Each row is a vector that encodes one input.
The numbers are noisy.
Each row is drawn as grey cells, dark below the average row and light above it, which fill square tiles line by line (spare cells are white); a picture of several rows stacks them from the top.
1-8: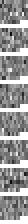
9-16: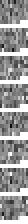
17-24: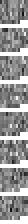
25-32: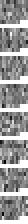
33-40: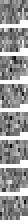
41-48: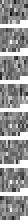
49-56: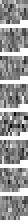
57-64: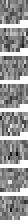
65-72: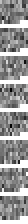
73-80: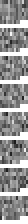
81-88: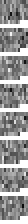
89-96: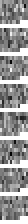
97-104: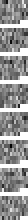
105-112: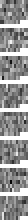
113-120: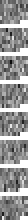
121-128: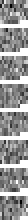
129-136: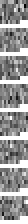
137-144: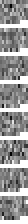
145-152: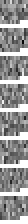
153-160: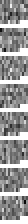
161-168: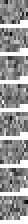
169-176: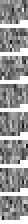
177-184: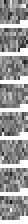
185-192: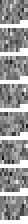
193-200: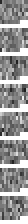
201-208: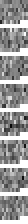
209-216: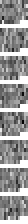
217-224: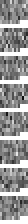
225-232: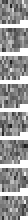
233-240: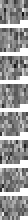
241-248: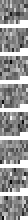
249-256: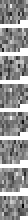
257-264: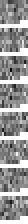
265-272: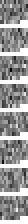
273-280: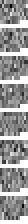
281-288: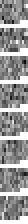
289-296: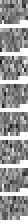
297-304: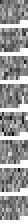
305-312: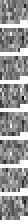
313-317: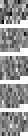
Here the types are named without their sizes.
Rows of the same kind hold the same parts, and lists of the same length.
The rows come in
2 kinds.
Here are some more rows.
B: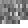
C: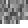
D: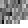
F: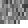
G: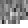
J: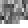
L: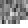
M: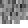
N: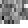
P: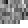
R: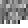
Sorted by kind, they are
B, D, G, L, N, P, R
C, F, J, M

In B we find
a point on a line and a node of a tree.
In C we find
a node of a tree and three true/false values.
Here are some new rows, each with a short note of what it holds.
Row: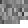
a node of a tree and three true/false values
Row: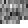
a node of a tree and three true/false values
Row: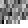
a point on a line and a node of a tree
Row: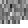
a point on a line and a node of a tree
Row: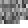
a node of a tree and three true/false values
